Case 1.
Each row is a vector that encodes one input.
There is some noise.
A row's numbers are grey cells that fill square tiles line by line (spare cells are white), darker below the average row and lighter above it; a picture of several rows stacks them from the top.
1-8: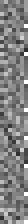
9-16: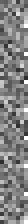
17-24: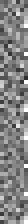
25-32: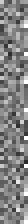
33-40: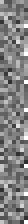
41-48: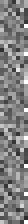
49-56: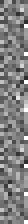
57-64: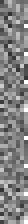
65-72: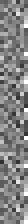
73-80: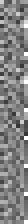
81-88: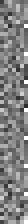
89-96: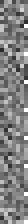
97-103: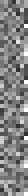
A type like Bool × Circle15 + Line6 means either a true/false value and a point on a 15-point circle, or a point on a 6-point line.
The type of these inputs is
Bool × Bool × Bool.
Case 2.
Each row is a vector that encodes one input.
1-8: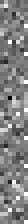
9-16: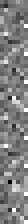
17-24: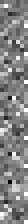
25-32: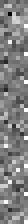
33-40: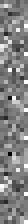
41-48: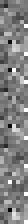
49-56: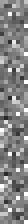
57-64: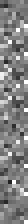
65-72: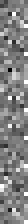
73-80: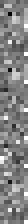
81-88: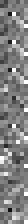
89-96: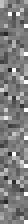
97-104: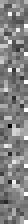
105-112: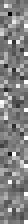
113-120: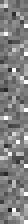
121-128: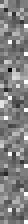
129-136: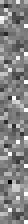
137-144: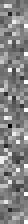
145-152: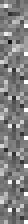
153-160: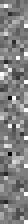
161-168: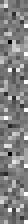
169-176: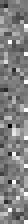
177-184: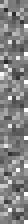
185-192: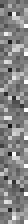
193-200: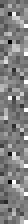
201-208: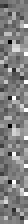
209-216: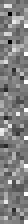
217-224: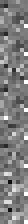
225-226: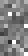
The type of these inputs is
Circle13.
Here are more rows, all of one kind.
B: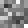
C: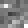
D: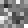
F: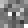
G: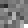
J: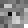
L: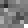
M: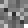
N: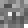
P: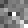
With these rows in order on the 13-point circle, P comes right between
G and J.
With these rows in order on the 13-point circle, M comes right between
C and F.
